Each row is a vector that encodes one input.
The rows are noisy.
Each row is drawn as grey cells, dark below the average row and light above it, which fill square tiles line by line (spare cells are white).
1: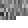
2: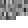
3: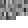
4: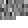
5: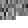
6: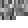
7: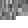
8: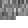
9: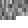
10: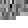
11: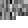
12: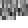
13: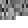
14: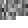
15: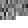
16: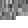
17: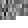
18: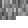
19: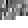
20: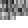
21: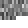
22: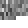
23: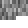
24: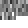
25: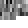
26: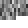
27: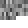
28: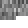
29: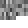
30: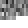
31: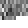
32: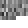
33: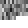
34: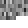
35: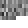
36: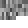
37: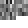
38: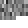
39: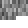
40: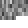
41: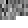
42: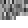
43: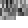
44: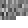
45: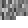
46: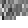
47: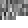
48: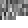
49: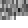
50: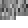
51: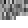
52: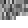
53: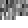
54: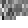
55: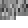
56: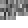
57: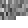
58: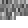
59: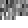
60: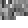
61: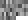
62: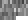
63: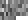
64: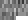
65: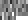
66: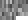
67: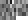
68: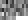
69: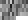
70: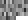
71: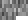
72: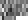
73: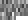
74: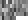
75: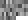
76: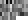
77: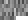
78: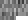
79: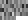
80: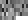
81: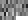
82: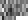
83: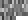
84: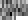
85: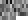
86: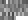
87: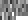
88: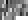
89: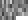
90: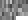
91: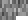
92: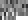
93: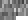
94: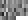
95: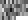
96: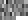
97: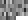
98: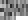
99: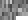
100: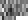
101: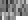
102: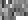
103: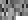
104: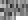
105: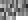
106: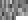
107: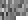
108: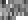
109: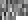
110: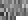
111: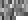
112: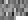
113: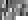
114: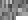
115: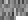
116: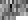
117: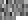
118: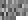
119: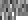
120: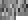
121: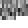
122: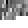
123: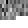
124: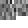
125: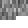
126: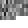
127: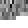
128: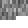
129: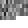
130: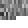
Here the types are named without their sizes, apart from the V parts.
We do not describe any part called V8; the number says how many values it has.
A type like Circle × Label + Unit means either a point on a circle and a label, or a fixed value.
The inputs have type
(Label + Tree) × V8.
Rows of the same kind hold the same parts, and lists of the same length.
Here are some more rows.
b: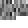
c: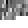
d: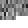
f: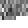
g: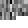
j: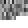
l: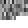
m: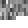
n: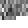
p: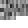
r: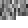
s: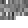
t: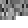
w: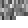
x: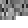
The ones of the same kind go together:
b, c, d, g, p, r, t, x
f, j, l, m, n, s, w

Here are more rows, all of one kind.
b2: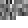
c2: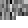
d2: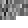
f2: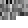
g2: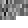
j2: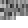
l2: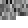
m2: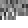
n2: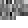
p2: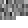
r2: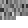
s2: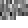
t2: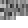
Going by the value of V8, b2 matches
c2, f2, n2 and s2.
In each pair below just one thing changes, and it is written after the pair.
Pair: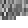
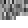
the value of V8
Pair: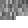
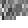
the value of V8
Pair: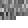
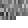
the node of the tree
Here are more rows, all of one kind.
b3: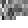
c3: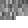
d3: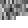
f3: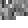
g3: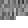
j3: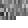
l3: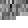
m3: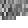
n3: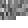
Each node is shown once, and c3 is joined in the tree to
g3 and l3.
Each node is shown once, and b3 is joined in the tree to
f3 and g3.
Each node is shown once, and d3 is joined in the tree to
l3 and n3.
